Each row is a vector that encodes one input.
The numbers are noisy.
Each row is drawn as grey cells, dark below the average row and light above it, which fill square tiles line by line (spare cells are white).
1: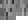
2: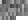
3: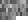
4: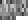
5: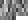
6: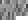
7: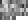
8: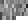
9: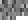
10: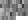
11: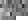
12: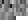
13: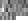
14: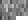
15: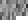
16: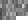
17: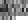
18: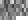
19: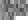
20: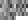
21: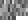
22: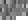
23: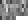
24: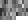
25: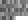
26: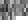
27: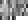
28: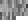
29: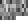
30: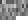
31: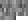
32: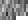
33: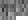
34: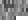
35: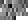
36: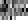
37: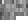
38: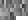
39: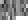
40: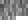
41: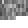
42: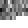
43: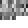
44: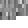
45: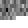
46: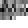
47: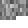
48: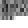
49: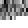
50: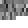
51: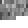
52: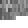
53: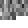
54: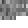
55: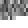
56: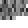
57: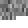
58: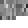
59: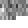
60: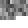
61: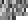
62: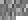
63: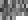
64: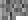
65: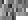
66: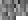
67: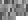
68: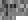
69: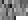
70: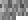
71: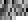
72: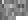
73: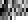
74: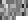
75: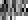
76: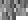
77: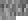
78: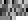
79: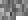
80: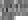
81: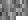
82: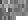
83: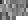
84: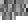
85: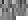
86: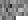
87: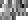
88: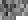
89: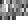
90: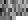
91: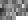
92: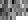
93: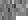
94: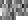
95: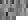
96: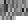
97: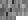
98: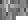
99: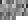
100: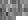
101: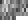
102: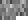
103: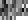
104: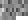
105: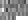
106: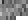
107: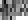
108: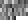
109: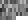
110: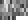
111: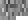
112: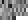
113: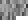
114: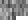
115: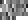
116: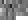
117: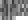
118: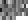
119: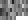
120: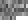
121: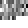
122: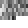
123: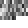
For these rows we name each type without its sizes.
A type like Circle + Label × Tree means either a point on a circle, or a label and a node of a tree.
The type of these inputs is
Circle × (Label × Label + Unit).
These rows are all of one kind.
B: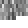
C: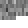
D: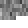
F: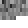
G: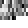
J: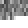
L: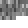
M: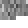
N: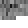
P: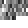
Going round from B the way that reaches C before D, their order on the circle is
B, M, C, J, D, G, L, P, N, F.
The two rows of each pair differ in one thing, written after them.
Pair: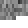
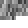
one of the two labels
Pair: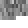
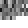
the place on the circle
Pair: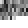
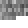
one of the two labels
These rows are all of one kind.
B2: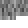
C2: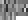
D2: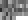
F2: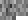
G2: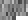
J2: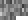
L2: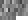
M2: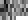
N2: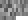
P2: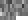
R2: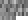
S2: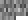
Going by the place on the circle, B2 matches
F2, M2, R2 and S2.
